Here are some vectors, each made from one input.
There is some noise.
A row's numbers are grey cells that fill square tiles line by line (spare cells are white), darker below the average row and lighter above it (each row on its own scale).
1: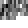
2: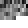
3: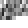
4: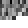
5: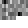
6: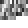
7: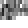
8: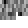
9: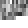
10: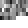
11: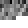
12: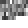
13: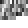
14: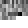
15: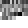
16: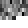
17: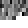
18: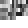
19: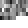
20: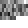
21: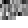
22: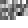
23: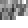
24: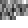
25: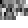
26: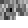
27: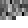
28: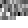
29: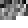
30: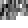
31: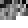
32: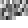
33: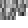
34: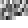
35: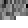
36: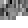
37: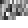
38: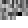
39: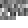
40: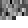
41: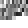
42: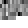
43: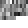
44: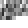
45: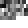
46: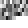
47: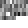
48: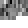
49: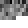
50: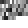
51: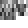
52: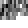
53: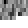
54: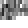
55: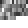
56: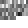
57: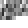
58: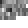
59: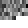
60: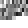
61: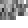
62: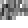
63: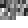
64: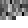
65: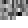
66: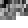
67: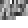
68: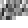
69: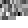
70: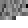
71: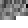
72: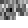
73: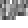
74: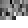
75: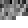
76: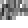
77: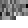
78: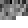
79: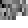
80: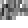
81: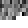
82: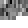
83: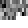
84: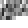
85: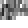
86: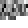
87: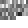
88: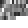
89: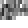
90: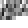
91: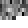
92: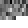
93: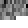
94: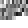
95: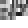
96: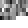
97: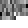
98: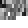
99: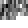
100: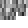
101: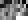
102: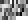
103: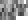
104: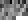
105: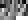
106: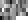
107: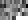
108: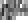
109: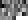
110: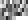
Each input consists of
a list of up to three points on a 6-point line.
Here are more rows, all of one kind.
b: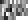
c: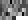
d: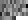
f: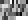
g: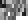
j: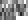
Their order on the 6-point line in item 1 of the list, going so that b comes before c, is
f, b, j, g, d, c.
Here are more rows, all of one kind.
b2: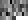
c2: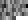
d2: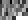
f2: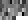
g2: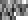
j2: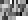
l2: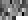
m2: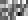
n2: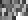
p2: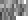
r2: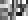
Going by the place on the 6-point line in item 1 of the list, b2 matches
d2, f2 and l2.
